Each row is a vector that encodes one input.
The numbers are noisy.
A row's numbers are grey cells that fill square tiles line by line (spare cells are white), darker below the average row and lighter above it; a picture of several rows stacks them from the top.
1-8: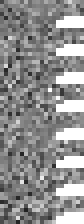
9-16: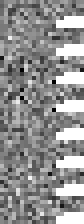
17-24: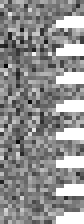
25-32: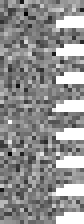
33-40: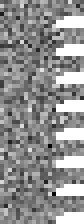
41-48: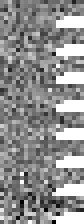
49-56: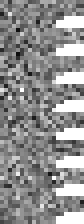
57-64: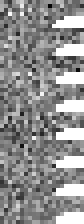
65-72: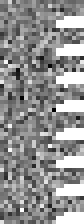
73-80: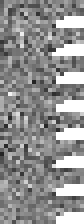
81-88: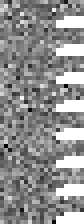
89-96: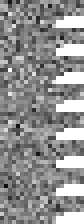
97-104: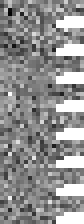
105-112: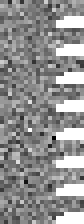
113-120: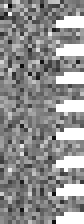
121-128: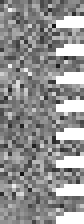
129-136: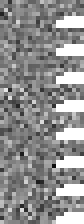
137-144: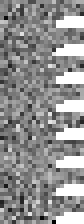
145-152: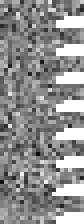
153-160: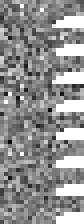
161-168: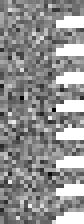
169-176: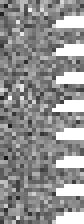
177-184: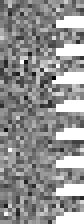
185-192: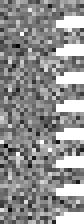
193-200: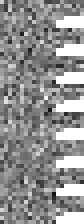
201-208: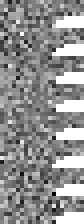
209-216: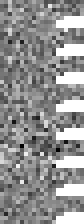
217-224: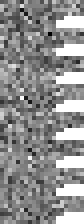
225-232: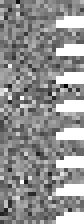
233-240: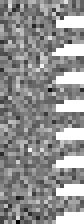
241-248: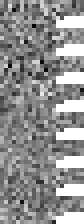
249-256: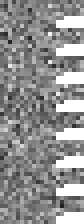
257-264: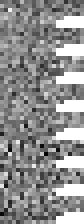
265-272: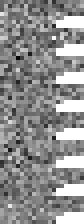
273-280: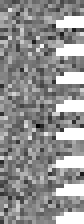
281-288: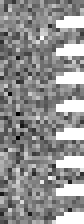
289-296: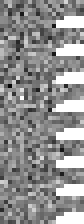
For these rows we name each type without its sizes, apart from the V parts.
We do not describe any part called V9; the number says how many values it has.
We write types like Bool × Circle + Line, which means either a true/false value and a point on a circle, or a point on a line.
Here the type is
Label × V9 + Line × (Tree × Tree + Unit).
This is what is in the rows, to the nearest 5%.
About 50% of them hold a label and a value of V9. The rest hold a point on a line, together with either a fixed value, or a node of each of two trees.
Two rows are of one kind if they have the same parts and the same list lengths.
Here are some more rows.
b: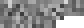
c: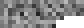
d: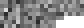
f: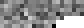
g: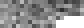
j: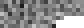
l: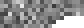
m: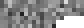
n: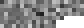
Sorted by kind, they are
b, c, f, m, n
d, l
g, j

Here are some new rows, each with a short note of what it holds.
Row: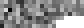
a label and a value of V9
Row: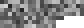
a label and a value of V9
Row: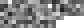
a point on a line and a node of each of two trees
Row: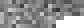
a point on a line and a node of each of two trees
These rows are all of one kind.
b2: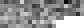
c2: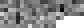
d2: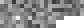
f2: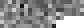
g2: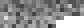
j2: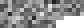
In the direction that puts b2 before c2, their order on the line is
j2, d2, f2, b2, g2, c2.
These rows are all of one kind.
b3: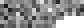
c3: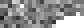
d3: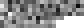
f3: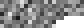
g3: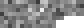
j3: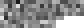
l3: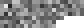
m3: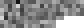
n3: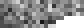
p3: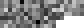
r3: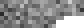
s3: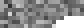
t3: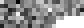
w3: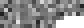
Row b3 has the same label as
f3, g3, r3 and w3.
